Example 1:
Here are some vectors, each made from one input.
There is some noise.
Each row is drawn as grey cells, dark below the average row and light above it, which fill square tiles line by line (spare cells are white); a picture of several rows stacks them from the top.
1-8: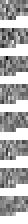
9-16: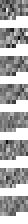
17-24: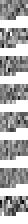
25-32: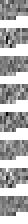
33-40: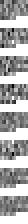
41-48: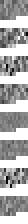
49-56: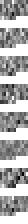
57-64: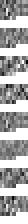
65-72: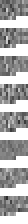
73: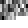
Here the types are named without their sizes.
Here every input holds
a point on a line.
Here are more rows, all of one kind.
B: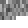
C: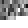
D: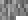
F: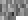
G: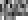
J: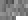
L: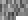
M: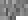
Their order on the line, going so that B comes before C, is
D, J, G, M, B, C, F, L.
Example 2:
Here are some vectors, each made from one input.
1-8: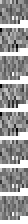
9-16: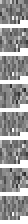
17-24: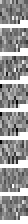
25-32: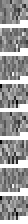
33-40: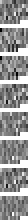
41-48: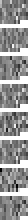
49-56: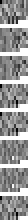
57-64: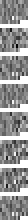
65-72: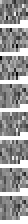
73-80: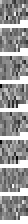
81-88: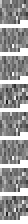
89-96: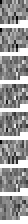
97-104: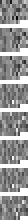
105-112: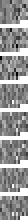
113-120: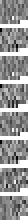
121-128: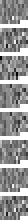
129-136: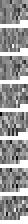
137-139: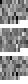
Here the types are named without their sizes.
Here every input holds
a point on a line.
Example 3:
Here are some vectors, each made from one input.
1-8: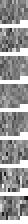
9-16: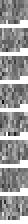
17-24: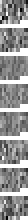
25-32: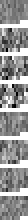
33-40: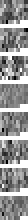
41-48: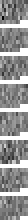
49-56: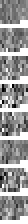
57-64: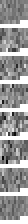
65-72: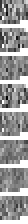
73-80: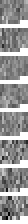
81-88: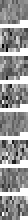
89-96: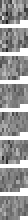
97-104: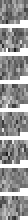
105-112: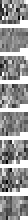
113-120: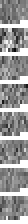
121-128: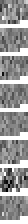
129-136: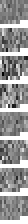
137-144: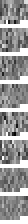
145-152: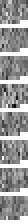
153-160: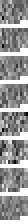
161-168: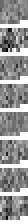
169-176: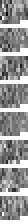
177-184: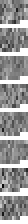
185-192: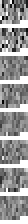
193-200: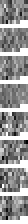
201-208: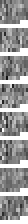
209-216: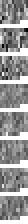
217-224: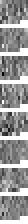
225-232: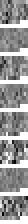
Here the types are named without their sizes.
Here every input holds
a node of a tree.
